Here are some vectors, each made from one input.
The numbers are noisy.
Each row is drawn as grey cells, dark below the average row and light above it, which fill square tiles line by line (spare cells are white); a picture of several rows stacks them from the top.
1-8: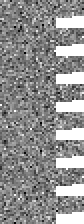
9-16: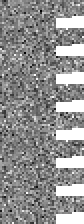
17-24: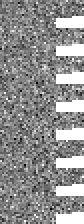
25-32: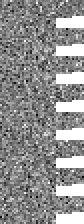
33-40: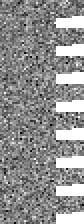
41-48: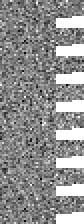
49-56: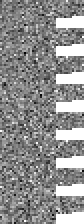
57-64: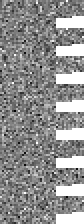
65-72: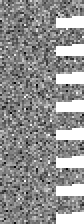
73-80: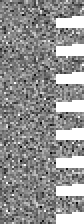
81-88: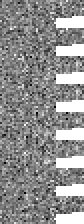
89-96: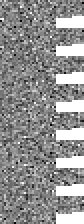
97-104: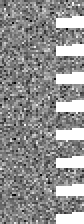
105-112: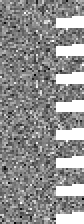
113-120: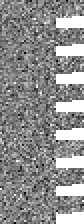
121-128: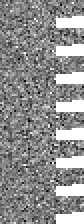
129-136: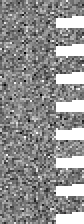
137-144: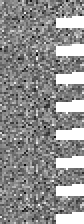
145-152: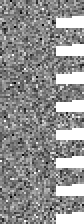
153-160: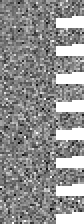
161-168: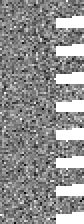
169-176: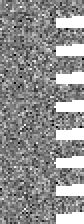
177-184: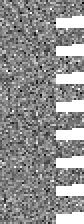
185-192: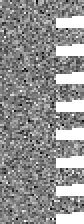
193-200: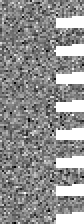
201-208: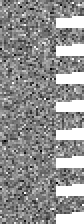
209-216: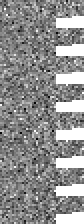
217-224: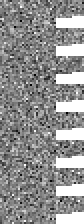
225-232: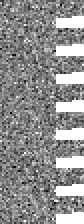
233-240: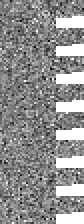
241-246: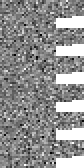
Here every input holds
a point on a 19-point line and a node of a 9-node tree, together with either a point on a 13-point circle, or a fixed value.
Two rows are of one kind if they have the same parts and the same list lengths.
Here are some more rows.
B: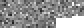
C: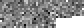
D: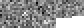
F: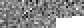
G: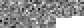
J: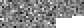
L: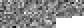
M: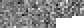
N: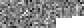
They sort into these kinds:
B, D, F, G, J, L, N
C, M

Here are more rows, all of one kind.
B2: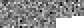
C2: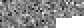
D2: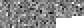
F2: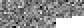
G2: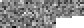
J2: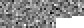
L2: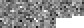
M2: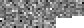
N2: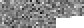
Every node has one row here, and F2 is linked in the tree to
J2.
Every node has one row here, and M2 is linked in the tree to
C2, G2 and L2.
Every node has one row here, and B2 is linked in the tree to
N2.
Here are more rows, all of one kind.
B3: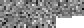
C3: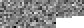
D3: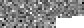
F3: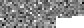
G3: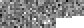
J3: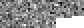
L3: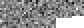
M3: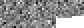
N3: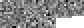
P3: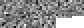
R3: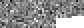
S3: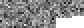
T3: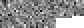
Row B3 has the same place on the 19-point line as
D3, F3, N3 and P3.
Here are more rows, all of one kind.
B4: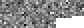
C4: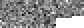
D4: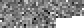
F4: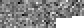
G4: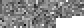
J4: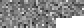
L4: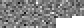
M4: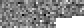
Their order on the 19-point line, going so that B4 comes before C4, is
B4, L4, F4, M4, J4, D4, G4, C4.
